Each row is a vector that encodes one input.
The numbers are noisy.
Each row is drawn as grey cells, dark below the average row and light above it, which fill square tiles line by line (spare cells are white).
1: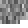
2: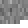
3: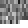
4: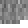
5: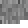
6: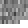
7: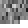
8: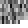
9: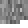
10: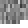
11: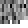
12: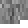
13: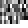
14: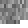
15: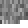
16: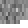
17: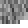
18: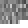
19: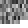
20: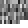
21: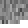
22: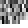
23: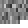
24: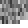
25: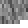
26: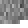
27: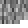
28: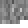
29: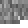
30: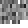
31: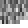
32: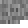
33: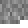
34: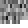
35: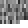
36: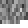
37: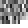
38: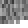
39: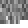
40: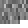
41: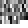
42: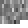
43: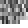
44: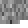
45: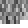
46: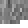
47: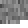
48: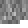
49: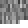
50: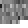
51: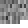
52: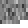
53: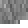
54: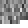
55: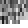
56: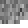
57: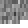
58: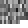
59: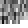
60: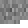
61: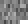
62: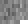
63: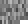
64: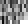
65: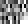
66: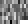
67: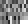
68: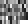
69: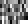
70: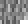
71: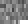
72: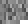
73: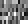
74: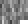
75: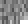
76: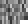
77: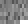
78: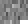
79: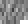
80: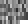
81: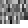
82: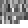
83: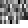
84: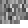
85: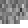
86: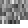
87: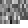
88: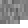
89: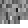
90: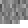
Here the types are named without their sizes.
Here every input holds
a point on a line, together with either a point on a line, or three true/false values.
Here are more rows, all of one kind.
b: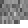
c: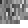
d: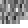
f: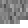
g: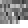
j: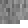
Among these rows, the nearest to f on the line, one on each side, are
d and g.
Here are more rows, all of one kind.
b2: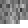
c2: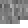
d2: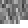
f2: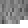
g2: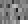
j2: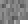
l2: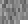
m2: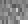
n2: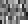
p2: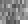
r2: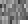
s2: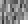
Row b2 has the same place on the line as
f2 and m2.
